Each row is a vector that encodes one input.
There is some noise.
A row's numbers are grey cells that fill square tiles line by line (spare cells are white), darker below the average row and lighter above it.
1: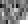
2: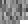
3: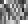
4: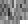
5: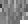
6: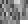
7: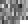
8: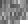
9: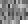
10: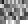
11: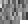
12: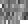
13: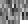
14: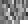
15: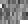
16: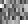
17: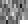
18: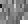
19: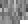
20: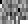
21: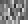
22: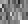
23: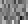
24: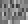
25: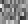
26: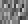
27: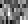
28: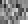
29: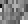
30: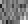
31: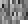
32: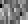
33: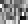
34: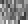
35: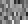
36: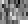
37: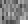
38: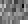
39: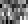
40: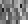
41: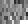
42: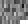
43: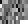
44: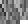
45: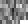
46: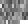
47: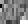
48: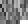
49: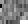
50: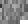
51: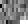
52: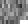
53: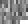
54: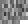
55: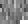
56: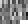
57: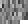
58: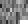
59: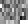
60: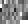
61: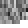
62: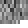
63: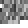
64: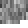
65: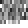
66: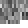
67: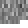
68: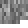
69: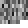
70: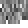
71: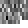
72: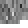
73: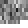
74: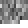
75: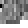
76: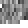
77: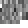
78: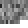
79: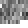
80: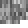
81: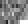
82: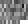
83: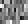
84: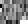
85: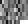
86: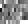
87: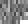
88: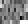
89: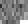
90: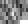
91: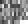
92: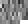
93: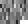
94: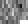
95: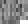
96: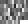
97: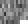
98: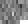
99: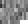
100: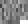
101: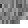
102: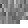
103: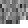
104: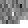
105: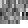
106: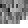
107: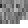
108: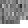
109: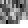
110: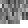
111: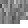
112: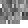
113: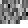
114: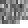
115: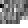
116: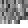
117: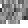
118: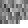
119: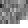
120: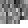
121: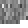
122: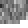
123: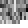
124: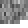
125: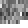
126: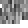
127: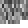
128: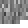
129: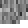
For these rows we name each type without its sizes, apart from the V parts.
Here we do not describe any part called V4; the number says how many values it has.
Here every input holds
either a point on a line, or two values of V4, or a list of points on a circle.
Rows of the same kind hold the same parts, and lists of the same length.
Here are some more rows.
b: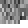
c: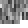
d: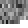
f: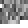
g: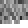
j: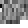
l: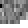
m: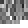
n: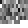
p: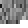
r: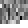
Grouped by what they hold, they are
b, f, g, m, r
c
d, j, p
l
n

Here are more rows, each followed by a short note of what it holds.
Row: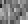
a list of one item
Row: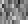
a point on a line
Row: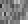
a list of one item
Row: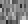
a list of two items
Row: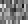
two values of V4
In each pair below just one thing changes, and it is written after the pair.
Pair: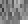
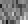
the place on the circle in item 2 of the list
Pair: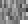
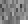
the place on the circle in item 1 of the list
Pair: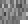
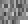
the place on the circle in item 2 of the list
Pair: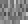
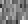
the place on the circle in item 1 of the list
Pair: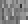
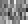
the place on the circle in item 1 of the list
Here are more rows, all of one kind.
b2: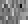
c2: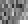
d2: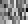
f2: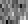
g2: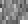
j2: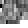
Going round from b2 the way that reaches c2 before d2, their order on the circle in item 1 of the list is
b2, f2, c2, d2, j2, g2.
